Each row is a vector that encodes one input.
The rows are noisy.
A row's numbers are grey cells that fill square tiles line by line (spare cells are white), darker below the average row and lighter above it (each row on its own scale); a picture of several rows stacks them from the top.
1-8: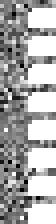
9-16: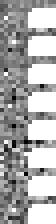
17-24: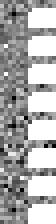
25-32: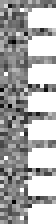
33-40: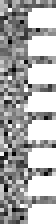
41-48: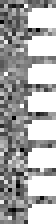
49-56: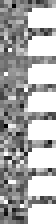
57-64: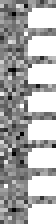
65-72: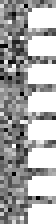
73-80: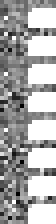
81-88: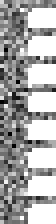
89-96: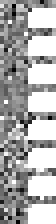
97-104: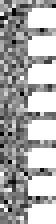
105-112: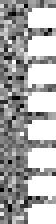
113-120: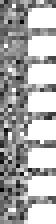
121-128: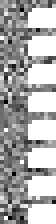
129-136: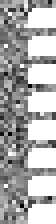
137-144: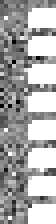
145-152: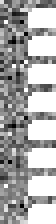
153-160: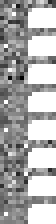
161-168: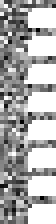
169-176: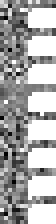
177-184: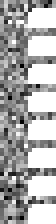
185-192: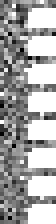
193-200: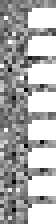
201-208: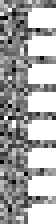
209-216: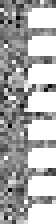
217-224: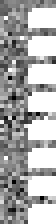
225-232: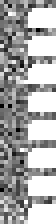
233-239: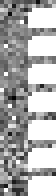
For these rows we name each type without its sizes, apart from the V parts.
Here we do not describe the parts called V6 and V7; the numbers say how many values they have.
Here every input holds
a node of a tree, a true/false value, a value of V6 and a value of V7.
